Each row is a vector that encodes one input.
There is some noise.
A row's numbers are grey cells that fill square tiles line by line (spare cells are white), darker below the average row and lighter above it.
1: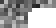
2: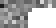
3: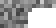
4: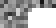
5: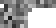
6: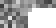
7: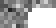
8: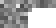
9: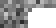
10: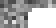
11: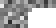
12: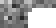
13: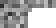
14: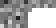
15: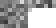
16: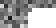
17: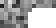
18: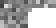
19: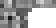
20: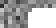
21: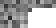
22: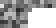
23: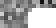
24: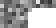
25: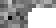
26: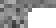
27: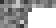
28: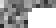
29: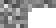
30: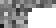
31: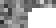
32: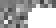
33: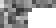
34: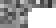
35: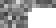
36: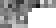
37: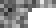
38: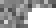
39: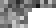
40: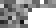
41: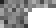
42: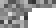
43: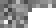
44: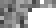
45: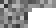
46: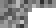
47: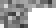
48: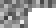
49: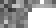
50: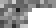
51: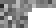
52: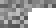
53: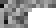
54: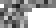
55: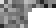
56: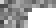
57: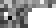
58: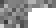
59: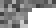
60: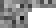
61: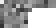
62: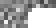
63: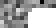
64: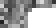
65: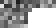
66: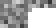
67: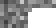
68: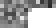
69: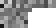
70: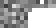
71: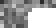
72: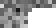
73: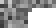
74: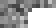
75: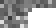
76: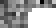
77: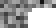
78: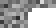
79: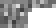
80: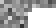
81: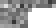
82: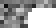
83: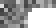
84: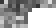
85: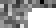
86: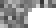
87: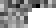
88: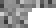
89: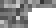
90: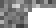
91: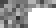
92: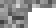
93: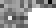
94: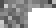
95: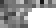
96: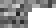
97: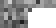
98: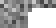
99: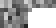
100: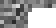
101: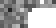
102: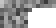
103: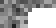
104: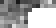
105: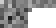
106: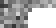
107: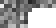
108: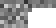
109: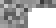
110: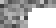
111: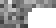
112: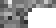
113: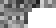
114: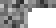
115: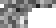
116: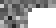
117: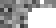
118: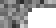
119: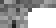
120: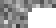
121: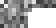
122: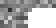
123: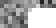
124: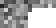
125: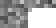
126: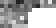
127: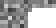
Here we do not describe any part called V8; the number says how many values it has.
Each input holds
a node of a 13-node tree, a true/false value and a value of V8.
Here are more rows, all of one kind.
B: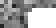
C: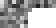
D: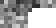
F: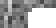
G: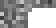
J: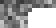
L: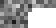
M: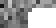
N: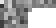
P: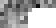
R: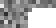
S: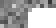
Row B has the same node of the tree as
F, M and N.
